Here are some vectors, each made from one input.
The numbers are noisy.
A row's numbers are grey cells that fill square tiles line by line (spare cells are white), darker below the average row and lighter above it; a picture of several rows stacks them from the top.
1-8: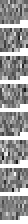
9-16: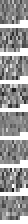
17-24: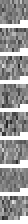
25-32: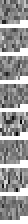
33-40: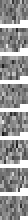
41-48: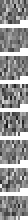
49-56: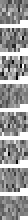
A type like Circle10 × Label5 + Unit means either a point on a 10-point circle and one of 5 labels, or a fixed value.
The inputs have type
Bool × (Tree8 + Unit).
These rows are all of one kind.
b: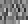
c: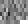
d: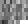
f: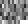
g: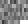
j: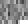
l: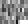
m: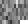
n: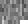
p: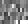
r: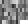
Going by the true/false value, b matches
j, l, n and r.
